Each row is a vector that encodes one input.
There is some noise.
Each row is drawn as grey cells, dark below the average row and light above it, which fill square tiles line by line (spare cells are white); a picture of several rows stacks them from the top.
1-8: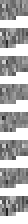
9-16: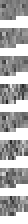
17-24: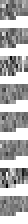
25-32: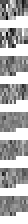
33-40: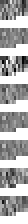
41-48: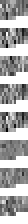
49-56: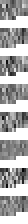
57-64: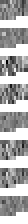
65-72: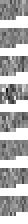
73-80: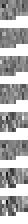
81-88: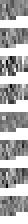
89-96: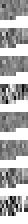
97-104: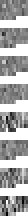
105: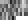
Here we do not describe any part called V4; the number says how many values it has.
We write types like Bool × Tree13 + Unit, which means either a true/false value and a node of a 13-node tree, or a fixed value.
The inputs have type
Bool × (Circle5 × Label5 + List3(V4)).
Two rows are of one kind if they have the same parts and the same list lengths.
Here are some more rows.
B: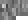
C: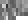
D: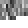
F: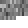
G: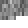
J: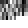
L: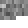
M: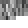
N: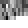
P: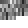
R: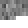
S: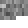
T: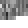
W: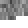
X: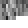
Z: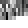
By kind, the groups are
B, N, R
C, M
D, J, W
F, L, P, S, T, Z
G, X

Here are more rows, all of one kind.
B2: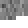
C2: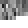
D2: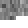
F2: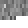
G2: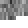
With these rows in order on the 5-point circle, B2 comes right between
D2 and G2.
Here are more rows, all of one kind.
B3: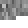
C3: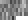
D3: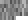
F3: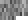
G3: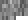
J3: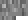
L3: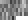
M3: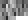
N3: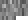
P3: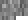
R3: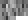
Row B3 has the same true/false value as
G3, J3, N3 and P3.
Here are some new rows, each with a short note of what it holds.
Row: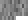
a true/false value, together with a list of one item
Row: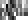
a true/false value, together with the empty list
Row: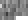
a true/false value, together with the empty list
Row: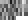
a true/false value, together with a list of two items
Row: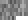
a true/false value, together with a list of three items
